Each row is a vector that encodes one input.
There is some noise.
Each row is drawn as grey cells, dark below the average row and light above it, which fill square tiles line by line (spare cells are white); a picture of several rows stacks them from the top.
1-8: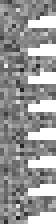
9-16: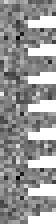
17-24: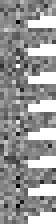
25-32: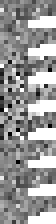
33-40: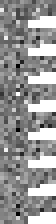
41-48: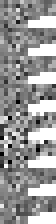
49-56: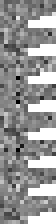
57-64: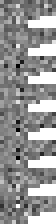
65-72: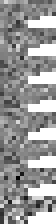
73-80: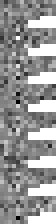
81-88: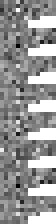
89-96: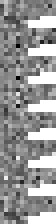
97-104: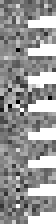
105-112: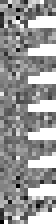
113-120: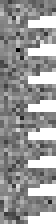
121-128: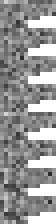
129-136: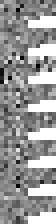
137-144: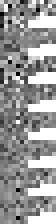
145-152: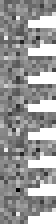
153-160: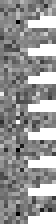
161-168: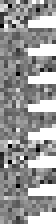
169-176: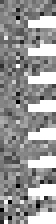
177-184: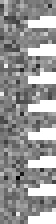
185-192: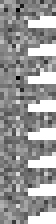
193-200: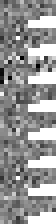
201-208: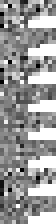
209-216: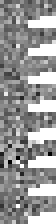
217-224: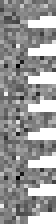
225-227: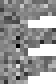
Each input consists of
a point on an 18-point circle and a true/false value.
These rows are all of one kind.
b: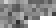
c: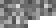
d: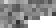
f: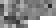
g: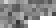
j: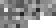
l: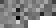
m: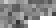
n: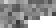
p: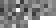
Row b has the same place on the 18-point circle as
d, g, m and n.
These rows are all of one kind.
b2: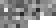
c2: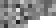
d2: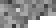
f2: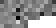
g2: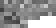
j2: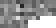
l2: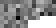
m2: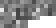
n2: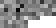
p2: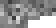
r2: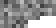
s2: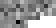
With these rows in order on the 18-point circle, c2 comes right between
r2 and s2.
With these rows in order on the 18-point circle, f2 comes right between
l2 and n2.
